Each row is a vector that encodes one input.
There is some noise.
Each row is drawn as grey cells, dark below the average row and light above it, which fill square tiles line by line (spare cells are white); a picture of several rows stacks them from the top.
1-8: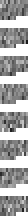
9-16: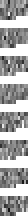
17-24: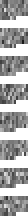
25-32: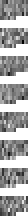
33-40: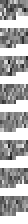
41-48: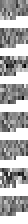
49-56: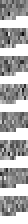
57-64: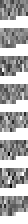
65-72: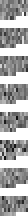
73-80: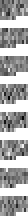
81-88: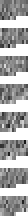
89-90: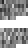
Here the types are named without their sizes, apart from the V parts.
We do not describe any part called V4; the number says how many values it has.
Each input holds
a list of items, each a true/false value and a value of V4.
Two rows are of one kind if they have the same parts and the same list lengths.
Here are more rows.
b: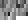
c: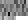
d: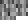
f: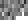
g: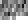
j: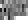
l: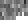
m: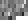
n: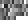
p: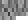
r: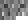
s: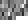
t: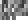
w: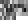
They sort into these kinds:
b, c, d, f, g, j, l, p, r
m, n, s, t
w

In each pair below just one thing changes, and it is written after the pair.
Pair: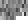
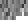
the true/false value in item 1 of the list
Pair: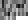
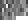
the value of V4 in item 2 of the list
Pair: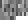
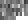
the true/false value in item 1 of the list
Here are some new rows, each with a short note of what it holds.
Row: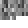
a list of one item
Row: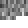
a list of two items
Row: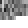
a list of two items
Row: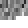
a list of two items
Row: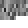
a list of two items
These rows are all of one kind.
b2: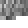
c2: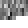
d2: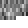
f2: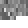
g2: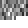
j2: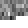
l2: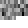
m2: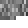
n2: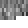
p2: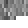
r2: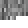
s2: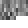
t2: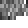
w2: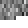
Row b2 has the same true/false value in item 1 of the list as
c2, j2 and l2.
